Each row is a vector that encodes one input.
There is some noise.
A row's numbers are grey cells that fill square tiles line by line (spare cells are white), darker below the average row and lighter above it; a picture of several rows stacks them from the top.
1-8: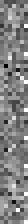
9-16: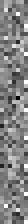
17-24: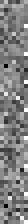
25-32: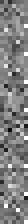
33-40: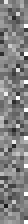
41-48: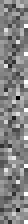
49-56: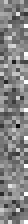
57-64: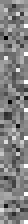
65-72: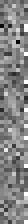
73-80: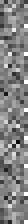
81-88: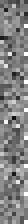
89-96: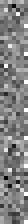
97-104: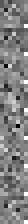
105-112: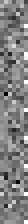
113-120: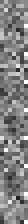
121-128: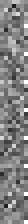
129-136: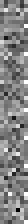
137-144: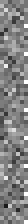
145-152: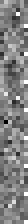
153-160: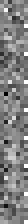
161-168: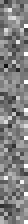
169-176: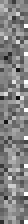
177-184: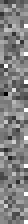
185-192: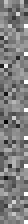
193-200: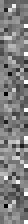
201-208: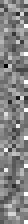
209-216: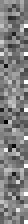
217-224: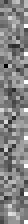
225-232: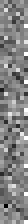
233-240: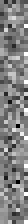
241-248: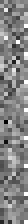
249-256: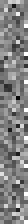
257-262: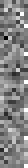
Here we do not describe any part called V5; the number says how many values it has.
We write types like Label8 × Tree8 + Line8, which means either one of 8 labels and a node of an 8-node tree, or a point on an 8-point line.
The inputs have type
Bool × Bool × Bool × Bool × Line7 × Line7 × Line8 × V5.
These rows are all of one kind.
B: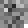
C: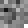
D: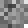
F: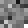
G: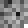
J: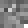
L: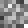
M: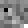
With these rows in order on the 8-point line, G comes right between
B and L.
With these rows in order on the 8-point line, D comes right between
B and M.
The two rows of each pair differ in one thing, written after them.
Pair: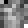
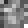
one of the four true/false values
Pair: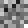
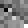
the value of V5
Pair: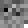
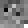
one of the four true/false values
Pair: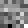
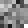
the value of V5
